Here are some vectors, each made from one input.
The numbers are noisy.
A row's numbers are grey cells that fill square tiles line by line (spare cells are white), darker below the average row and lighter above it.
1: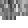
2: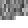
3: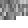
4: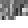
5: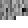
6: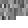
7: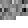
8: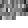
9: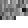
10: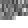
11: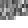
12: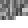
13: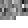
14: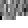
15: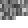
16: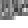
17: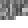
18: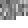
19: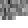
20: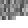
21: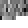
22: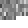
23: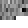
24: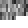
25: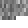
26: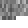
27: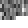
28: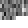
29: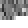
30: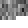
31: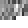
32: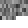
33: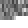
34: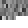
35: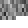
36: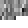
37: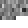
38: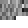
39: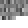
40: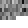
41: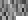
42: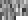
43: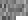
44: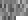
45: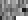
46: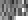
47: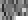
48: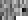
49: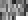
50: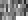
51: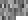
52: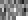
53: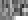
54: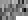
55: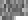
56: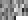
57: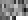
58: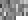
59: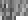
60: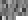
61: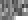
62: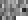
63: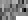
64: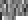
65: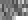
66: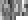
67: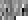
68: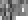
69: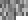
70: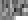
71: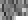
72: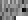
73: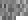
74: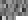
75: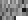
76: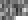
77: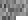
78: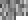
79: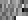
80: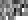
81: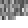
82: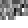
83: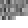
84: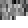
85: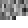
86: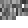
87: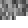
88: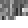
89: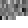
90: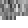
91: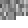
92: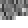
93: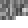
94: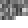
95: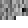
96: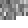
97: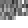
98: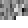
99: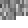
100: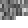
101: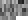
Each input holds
a point on an 8-point line, together with either a point on a 5-point line, or a point on an 8-point line.
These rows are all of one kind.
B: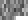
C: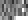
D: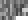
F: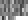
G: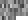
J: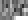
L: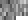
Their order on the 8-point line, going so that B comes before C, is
L, G, B, F, D, J, C.
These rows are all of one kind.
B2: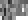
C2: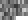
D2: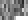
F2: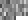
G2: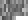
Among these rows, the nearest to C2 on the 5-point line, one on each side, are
B2 and G2.
